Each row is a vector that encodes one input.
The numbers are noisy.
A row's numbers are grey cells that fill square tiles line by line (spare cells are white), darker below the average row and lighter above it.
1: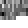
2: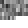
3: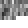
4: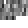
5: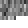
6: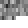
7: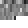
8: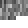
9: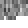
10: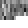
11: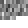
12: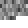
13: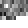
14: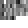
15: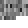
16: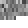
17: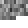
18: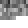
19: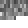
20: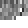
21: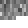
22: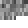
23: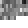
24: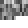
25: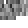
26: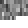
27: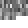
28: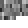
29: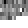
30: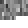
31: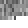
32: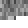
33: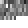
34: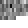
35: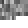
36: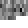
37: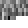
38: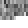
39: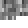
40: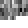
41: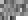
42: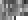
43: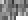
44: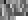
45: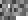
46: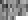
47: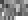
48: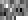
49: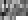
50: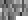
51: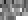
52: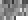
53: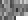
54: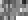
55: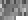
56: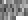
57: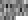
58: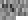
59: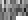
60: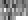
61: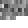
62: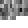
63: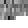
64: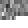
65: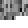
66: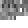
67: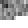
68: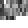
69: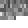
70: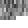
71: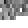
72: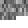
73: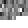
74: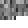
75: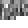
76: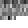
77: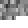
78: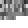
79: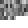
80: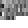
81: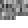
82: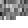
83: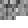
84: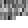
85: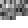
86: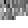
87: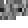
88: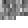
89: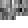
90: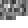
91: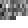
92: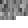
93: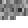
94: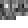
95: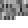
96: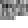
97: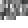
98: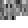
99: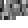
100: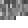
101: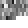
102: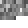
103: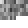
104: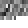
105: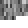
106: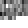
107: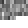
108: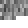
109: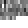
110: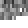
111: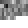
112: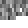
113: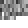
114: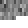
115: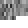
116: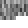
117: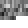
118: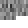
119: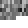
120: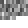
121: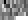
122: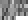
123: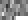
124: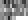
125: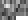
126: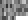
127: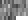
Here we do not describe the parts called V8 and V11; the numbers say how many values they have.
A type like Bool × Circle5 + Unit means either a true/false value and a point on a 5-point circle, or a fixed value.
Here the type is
Line6 × (Tree10 + Unit) × V8 × V11.
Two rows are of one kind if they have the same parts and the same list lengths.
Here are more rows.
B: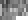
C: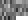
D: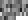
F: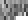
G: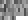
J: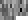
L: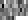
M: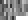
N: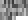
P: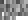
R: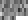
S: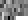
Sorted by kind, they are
B, D, G, J, L, M, P, R
C, F, N, S

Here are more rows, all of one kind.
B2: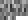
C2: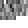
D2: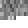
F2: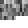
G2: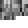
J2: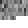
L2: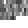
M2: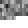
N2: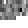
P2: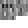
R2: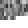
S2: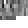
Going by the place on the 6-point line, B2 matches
C2, D2 and S2.
